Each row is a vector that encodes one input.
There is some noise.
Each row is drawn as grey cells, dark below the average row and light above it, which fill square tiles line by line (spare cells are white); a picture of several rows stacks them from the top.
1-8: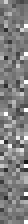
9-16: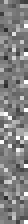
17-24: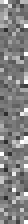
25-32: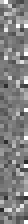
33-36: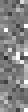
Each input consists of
either one of 5 labels, or a point on a 4-point line.
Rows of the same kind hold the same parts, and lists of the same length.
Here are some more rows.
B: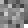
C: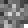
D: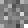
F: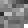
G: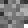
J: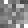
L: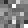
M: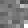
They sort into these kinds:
B, D, L
C, F, G, J, M

